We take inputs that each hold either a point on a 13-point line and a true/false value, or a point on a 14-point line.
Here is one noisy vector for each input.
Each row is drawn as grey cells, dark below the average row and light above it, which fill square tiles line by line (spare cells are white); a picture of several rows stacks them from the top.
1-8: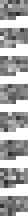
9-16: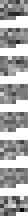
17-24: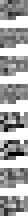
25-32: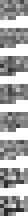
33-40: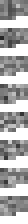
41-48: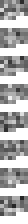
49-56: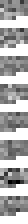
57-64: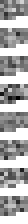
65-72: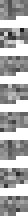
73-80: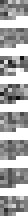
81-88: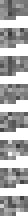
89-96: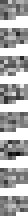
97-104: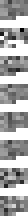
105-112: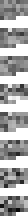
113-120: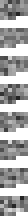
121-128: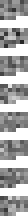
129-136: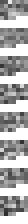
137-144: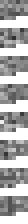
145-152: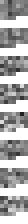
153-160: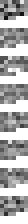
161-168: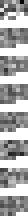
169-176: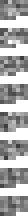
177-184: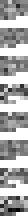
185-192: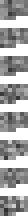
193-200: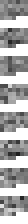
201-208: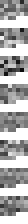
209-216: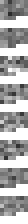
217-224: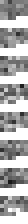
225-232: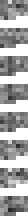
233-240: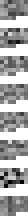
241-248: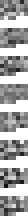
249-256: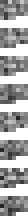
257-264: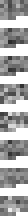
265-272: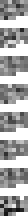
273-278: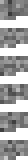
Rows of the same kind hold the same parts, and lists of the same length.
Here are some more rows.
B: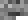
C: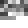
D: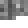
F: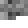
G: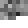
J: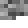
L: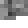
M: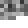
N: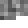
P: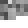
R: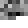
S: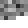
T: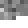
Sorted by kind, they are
B, D, F, G, J, L, M, N, R, T
C, P, S

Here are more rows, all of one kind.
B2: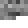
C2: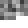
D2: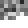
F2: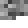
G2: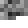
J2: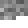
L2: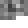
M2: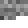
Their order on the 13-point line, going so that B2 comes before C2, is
J2, B2, M2, D2, G2, L2, C2, F2.
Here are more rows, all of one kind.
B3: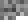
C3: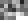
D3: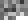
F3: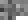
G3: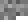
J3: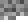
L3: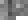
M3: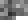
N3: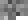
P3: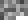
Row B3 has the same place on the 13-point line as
D3, J3 and N3.
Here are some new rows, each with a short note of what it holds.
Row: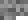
a point on a 13-point line and a true/false value
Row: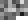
a point on a 14-point line
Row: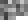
a point on a 14-point line
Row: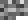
a point on a 14-point line
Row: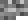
a point on a 14-point line
